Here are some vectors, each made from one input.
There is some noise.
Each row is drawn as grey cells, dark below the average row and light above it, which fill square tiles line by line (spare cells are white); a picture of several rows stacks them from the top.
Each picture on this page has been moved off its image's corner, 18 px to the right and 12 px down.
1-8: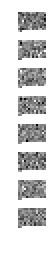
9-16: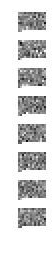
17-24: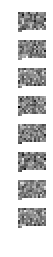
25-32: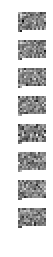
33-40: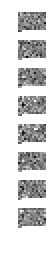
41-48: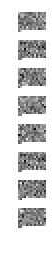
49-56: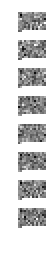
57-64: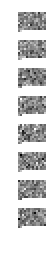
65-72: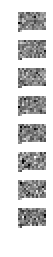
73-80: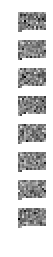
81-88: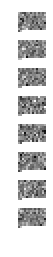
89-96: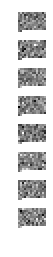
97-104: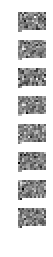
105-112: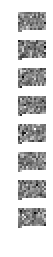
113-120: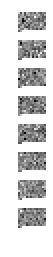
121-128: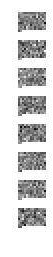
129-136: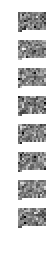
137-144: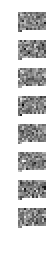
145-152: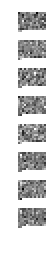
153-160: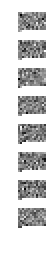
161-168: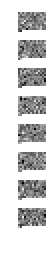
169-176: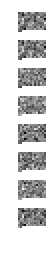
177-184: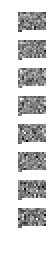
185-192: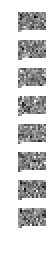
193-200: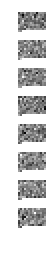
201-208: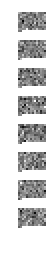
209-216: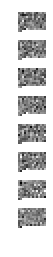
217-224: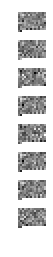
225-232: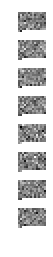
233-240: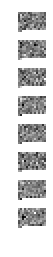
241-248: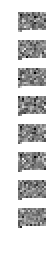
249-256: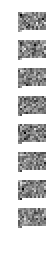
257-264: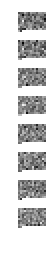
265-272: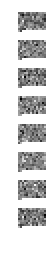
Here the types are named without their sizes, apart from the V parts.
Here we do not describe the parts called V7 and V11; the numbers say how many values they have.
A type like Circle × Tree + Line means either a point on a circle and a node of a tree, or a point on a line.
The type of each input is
(Bool × Line + V7) × (Line + V11).
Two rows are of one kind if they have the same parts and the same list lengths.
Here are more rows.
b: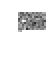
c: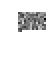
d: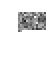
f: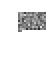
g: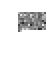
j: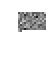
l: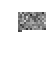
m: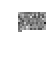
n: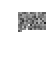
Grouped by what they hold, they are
b, j, l
c
d
f, g, m, n

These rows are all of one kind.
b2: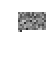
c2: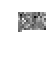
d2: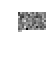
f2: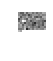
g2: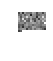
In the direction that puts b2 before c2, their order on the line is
d2, f2, b2, c2, g2.
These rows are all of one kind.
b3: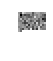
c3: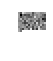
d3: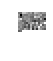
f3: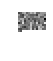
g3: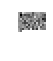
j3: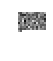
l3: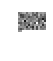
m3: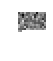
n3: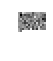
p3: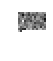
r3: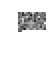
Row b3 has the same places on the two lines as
c3, d3, g3 and n3.
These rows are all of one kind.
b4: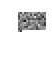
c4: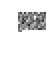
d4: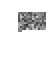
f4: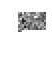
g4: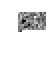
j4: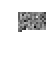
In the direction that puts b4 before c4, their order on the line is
d4, j4, b4, g4, f4, c4.
